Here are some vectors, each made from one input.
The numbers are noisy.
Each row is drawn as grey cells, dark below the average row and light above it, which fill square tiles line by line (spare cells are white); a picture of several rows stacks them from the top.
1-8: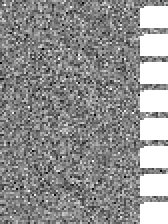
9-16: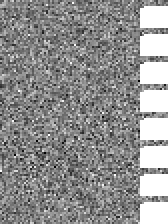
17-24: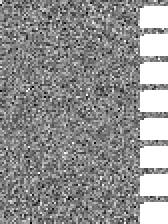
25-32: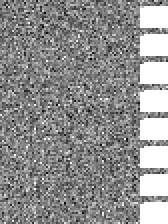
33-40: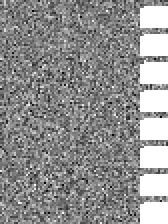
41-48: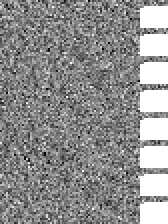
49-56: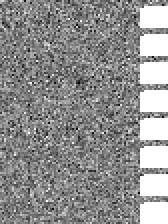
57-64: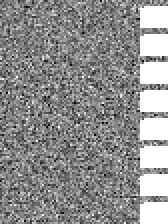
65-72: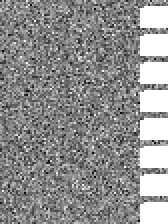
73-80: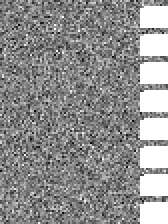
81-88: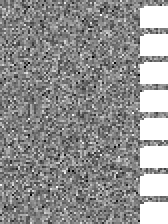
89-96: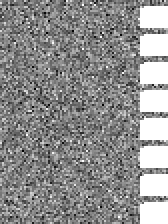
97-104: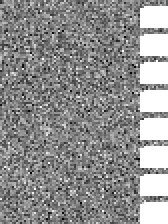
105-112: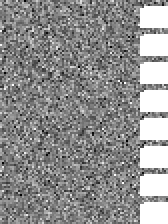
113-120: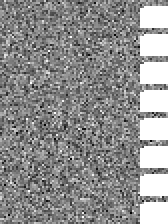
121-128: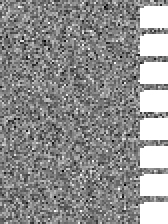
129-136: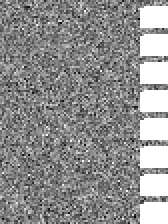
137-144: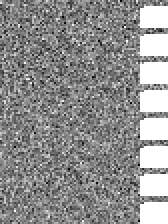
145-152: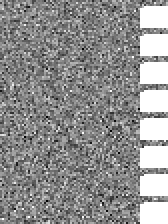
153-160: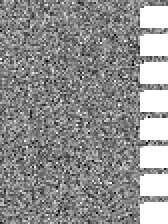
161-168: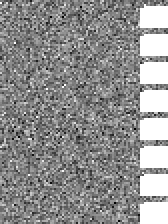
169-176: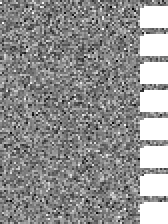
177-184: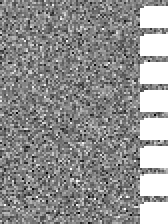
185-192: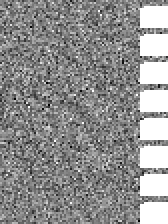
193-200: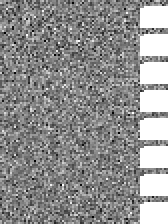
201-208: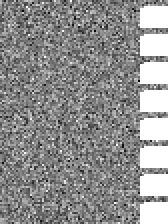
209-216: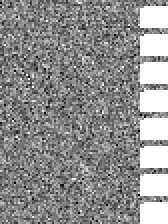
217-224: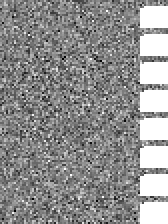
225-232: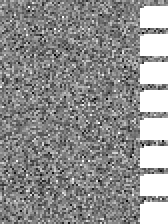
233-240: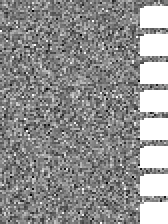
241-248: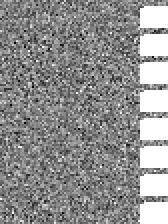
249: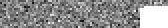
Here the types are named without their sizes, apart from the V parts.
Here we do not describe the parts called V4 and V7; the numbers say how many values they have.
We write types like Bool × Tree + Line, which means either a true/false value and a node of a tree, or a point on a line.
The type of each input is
Bool × Bool × Bool + (Line + V7) × V4 + Tree.
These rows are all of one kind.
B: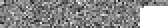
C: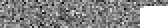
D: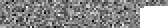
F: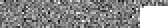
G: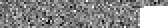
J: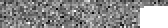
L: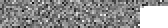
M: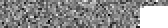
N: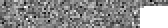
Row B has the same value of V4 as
M and N.
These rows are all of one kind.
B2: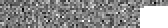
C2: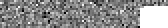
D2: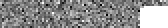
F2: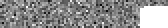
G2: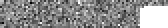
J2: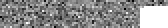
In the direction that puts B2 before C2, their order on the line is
B2, C2, J2, D2, G2, F2.
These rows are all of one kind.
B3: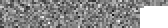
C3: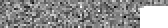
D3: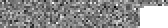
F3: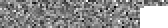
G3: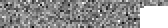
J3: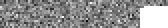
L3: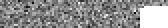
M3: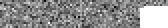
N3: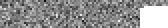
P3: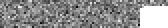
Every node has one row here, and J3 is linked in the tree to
P3.
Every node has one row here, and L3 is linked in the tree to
C3.
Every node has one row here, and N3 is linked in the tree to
B3, D3, M3 and P3.
